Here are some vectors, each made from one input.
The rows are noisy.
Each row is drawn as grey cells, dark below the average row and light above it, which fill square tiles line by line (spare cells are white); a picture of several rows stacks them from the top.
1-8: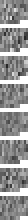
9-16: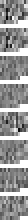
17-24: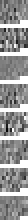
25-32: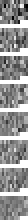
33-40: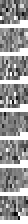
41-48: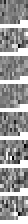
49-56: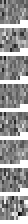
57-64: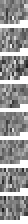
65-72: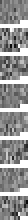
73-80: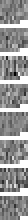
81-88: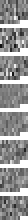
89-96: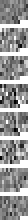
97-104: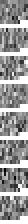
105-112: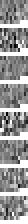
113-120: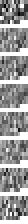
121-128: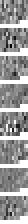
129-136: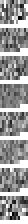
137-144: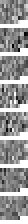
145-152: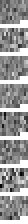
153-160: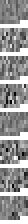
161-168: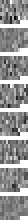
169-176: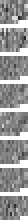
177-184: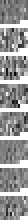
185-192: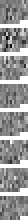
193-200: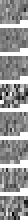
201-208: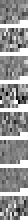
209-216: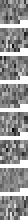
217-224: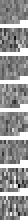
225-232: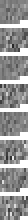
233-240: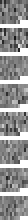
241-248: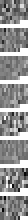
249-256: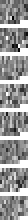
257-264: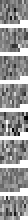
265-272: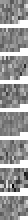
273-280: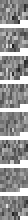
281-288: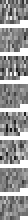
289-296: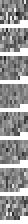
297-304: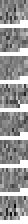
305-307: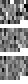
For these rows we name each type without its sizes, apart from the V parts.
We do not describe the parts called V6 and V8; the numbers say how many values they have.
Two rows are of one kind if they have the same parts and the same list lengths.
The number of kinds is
7.
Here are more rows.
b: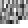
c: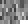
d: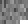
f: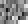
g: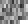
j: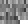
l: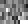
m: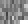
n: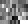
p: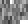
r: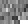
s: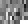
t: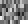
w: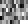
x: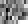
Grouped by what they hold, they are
b, p
c, m, w
d
f, g, x
j, t
l, r, s
n

